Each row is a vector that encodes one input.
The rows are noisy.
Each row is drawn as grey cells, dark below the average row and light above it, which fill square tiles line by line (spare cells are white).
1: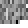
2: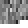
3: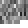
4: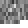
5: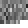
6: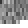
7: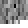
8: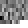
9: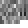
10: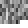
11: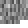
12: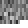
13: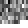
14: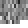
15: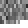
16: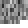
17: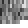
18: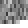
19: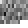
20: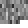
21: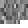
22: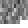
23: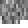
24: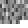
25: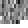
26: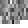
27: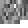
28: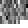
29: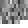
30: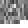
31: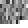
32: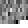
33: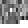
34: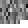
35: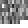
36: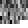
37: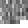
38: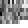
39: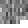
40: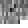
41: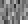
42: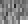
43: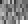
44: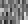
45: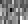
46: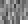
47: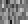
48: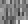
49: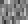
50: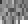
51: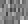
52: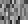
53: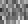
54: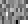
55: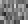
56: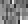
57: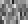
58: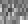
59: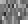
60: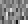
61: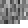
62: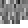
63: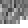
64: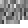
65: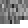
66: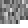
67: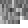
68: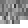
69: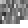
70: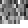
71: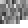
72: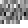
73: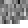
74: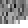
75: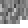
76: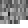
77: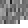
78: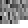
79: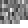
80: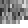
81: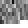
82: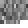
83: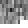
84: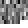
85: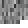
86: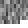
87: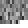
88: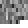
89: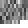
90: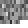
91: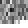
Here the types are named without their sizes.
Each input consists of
either a point on a circle and a true/false value, or a fixed value, or a node of a tree.
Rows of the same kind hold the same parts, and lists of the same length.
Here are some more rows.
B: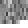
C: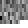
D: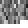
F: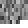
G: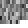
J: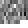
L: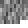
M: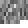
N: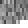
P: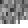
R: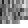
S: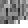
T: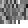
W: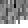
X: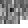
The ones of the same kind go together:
B, L, N, P, S, W, X
C, D, F, G, J, M, T
R

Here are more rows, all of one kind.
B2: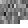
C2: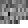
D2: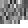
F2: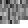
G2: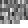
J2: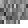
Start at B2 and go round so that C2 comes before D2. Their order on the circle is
B2, J2, F2, C2, G2, D2.
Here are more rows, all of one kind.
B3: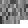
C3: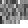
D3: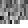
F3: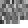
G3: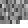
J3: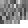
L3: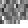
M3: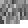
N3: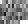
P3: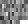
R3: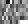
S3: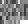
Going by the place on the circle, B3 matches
C3 and S3.
